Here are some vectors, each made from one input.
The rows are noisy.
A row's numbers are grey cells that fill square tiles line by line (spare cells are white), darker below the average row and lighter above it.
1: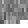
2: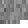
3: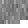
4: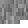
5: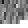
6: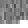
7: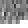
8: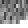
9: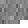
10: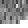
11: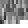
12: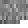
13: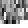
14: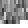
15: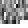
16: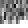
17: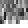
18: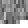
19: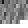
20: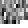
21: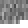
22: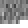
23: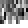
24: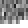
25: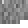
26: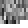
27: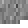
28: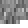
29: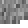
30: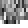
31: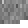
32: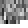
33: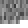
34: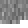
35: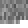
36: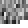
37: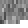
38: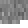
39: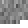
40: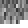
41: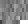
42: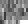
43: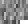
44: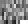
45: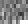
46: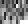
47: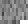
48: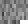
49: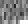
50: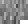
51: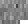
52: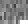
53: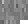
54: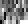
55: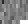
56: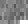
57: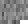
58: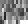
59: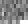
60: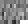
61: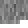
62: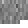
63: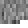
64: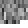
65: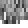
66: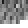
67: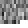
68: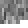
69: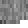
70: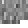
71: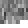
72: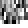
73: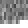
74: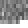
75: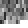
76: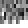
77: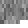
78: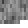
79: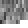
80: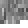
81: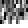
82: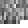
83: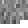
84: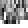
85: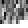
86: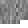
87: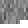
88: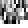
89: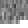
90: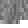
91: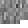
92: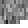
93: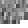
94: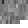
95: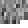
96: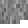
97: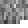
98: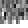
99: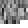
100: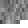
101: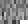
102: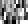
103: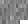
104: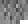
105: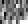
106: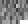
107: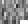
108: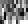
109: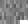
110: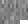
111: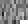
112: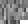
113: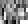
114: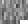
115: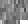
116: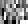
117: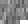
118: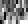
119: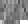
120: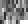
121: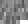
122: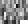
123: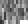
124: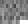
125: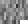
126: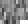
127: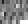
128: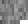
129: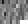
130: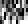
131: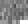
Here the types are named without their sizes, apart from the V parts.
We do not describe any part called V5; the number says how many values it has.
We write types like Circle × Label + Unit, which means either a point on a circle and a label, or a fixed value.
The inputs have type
Bool × (Line + V5).
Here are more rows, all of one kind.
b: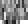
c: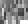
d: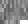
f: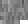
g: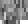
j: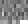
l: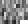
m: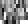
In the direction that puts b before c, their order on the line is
d, l, m, f, b, g, c, j.
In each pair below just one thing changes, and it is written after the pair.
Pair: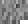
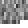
the place on the line
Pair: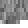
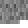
the place on the line
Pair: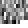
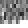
the true/false value
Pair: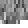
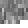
the true/false value
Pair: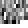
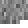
the place on the line
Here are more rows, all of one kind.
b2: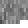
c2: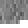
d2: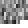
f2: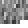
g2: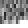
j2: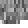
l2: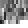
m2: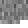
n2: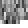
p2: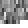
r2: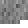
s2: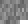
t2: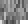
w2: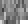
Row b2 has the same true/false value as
d2, f2, l2 and r2.
